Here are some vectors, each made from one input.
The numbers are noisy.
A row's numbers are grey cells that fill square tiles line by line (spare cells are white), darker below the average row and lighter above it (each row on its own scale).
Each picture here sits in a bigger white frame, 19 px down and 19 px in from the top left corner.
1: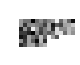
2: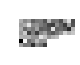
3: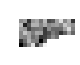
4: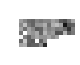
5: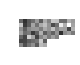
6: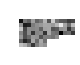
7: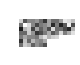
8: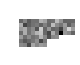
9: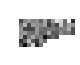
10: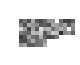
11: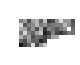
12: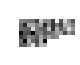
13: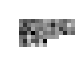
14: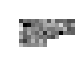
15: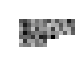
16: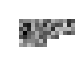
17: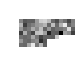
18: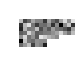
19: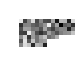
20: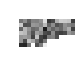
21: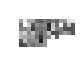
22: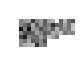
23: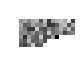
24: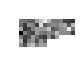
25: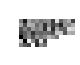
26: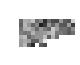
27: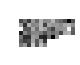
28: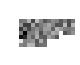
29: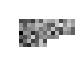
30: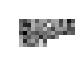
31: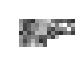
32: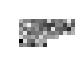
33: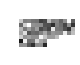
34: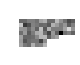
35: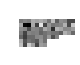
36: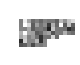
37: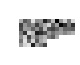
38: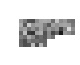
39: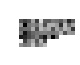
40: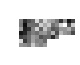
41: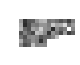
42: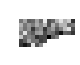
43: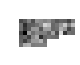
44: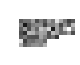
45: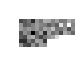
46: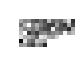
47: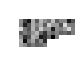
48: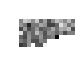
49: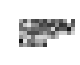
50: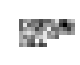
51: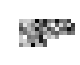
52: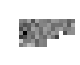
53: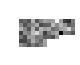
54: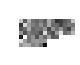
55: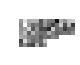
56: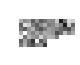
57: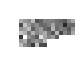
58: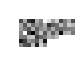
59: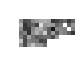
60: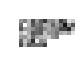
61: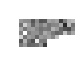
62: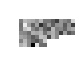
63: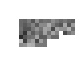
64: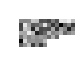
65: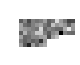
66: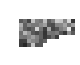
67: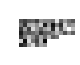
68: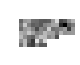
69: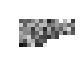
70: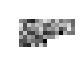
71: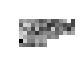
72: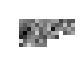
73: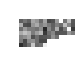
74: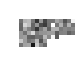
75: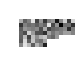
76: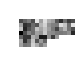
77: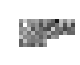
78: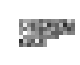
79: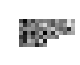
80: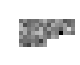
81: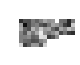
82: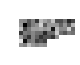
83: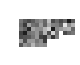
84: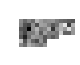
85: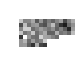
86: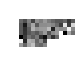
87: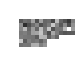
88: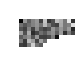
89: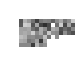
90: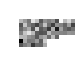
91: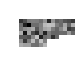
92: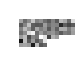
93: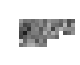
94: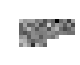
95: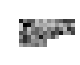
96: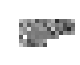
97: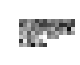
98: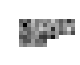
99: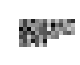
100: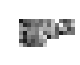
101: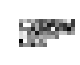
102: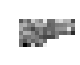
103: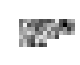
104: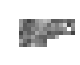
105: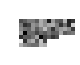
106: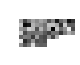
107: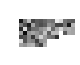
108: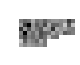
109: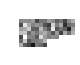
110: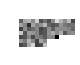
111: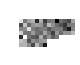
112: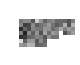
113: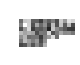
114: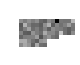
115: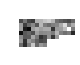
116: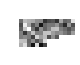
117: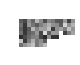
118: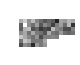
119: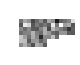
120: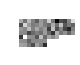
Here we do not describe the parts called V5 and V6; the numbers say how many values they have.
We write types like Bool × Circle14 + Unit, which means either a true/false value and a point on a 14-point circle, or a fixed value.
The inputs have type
Line4 × (Tree8 + V6) × V5.
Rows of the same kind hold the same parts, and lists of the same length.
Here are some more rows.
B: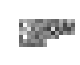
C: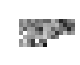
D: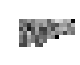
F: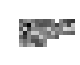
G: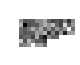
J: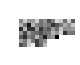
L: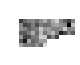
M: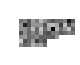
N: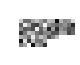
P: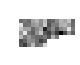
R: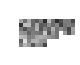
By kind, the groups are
B, C, N, R
D, F, G, J, L, M, P

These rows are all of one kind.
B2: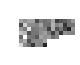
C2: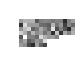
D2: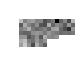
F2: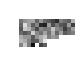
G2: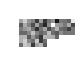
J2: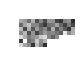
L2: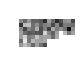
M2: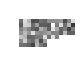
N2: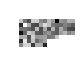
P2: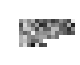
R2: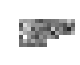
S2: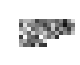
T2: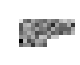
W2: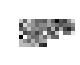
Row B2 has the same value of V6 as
C2, R2, S2 and W2.
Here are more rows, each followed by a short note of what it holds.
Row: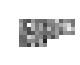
a point on a 4-point line, a node of an 8-node tree and a value of V5
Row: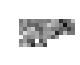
a point on a 4-point line, a value of V5 and a value of V6
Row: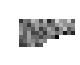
a point on a 4-point line, a node of an 8-node tree and a value of V5
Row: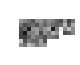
a point on a 4-point line, a node of an 8-node tree and a value of V5
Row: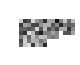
a point on a 4-point line, a value of V5 and a value of V6
